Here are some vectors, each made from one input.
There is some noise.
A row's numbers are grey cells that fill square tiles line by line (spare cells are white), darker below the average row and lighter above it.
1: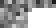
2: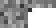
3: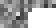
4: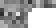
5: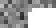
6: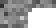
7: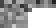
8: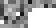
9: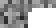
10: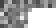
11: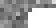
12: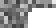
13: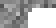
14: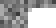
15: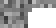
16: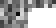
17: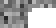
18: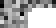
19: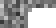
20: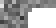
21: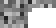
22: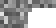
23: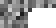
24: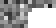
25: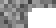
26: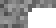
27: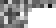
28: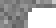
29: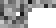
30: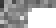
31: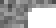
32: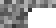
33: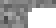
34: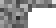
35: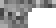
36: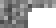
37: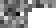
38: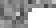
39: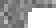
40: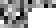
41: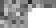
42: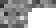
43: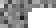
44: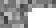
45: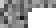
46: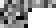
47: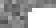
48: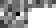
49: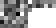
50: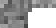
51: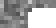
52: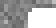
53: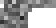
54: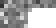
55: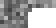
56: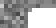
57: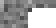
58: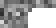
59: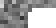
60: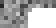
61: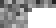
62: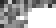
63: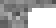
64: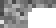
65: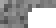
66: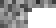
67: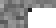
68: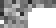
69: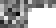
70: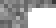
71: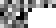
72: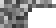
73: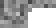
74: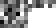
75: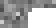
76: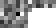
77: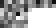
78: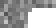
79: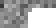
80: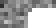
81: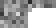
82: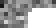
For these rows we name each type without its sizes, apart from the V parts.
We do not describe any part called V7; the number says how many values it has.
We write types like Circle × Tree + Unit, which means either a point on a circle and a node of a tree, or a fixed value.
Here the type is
Tree × Tree + V7.
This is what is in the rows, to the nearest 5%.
About 50% of them hold a node of each of two trees. The rest hold a value of V7.
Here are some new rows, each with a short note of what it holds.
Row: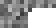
a value of V7
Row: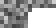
a value of V7
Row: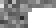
a node of each of two trees
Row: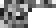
a value of V7
